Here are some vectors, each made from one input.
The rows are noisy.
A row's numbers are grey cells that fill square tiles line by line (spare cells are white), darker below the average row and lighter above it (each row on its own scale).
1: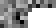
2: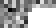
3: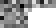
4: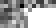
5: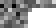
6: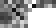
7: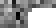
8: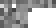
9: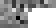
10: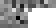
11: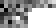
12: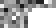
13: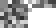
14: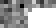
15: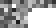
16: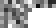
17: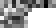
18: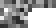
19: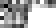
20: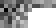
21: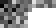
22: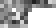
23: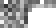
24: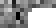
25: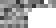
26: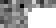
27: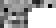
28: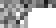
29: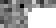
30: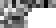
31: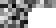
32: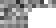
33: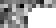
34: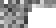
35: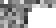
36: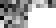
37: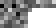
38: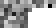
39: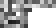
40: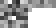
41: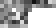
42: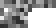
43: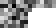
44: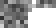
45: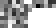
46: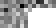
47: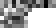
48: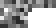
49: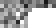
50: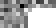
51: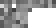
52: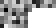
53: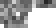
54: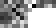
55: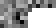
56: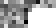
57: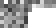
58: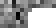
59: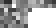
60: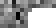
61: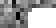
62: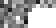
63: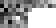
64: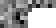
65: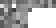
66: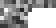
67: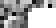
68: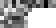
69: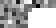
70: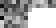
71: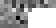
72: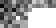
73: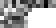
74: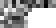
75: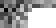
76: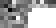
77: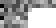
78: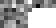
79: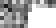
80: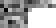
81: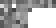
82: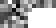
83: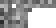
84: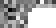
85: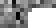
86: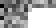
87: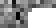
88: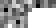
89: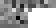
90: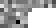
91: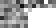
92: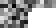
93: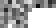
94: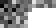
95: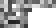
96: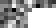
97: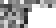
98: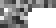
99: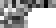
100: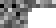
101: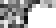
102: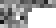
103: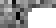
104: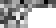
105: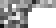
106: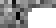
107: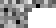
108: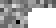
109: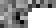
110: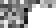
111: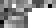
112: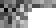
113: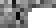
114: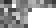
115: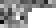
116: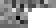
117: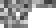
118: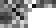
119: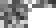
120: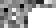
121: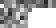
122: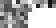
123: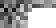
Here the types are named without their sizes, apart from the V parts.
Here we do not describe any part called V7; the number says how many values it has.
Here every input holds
a value of V7, together with a list of points on a line.
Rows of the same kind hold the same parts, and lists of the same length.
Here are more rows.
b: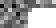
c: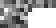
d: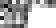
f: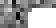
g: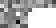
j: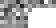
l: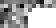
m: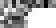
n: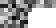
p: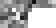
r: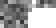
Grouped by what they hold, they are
b, c, f, m, n
d, g, j, p, r
l

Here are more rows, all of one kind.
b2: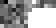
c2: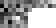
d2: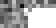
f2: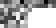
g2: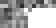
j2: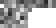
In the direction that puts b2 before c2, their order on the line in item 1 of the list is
b2, d2, f2, g2, j2, c2.
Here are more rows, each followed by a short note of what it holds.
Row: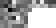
a value of V7, together with a list of one item
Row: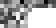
a value of V7, together with a list of one item
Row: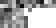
a value of V7, together with a list of one item
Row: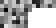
a value of V7, together with a list of two items
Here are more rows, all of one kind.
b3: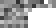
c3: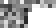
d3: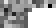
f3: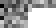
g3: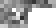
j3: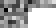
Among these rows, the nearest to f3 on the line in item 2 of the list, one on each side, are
b3 and c3.
